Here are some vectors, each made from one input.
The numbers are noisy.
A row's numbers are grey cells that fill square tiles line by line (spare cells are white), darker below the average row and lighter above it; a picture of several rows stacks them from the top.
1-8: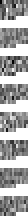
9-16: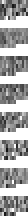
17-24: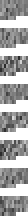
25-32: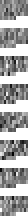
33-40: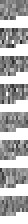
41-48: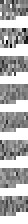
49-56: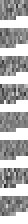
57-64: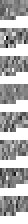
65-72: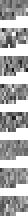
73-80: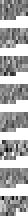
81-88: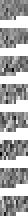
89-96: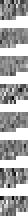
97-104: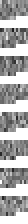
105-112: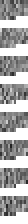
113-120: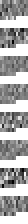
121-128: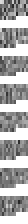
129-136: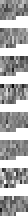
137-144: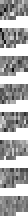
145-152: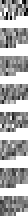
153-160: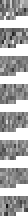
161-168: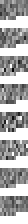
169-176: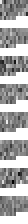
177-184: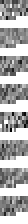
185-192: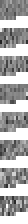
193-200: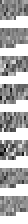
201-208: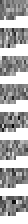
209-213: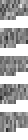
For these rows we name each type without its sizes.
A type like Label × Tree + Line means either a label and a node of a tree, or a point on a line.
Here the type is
List((Circle + Unit) × Line).
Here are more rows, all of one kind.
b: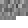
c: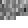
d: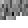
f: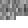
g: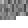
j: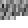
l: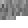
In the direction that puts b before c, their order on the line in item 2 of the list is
g, f, b, j, l, d, c.
